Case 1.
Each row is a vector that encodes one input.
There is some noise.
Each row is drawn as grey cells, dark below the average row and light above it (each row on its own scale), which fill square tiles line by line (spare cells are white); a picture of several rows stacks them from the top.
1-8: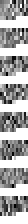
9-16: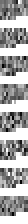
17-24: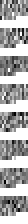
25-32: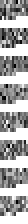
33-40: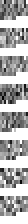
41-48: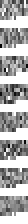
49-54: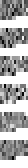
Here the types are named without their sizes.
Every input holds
a label and a point on a line.
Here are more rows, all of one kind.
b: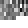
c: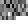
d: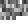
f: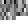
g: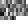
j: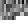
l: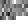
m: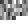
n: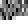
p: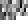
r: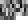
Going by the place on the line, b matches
g, j and n.
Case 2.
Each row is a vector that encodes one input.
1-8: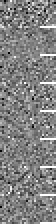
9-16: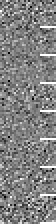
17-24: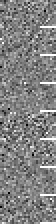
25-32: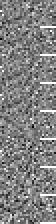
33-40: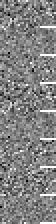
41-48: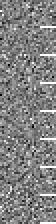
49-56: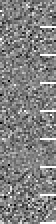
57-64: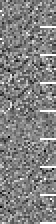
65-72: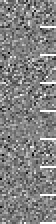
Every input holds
either a point on a 9-point line, or a point on a 10-point line.
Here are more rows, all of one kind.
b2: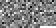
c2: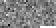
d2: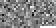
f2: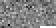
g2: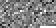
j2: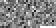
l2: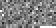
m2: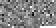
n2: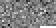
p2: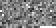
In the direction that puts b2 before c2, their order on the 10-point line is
p2, l2, b2, g2, n2, f2, c2, j2, d2, m2.
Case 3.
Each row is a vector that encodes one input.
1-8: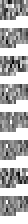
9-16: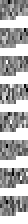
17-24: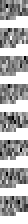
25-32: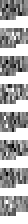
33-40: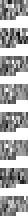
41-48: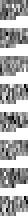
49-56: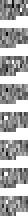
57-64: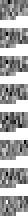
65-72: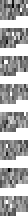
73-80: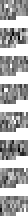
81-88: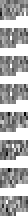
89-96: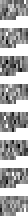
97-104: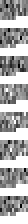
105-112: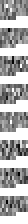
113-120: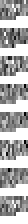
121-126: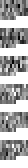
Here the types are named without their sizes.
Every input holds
either a label, or four true/false values.
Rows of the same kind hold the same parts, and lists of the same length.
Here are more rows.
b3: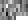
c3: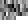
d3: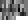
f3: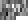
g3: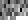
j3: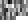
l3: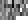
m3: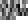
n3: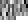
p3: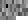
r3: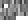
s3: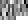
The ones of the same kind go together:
b3, f3, g3, j3, n3, r3, s3
c3, d3, l3, m3, p3

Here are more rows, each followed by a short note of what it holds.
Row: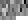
four true/false values
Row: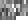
four true/false values
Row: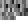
a label
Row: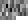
a label
